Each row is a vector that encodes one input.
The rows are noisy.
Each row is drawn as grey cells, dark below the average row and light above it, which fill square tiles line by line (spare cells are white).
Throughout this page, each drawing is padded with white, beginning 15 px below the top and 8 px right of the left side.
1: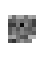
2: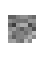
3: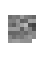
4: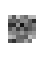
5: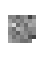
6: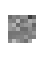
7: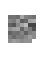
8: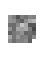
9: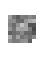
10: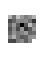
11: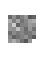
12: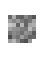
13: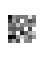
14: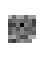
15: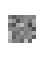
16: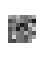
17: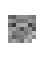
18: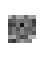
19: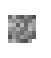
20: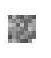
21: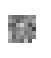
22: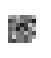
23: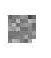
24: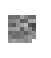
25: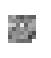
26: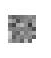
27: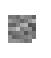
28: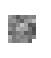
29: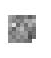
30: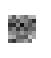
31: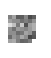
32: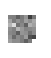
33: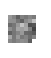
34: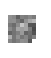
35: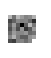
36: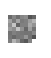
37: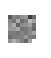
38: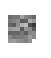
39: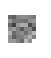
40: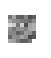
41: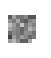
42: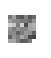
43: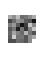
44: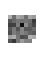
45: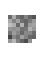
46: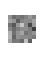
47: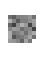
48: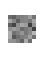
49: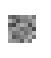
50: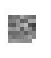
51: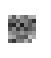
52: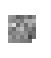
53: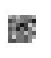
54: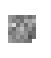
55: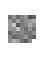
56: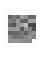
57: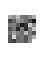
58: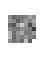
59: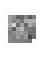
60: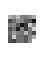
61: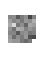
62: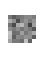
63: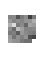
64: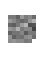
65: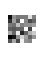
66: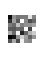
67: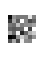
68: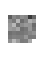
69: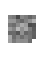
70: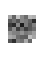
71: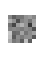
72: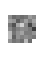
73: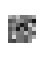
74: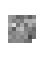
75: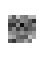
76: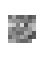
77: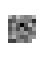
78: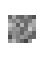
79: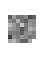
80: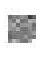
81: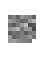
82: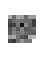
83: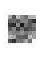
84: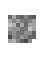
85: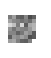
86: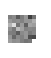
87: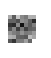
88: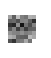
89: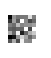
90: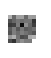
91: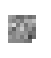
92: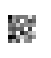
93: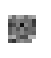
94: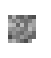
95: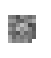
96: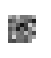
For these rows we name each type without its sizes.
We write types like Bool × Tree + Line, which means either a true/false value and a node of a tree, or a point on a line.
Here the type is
List(Line).
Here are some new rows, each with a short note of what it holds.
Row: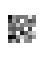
the empty list
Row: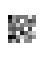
the empty list
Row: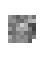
a list of two items
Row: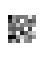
the empty list
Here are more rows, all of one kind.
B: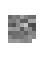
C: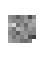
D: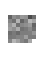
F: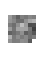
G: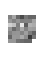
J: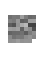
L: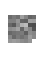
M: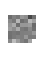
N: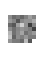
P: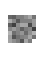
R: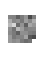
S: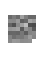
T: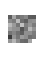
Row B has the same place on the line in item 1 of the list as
F, J, L and S.
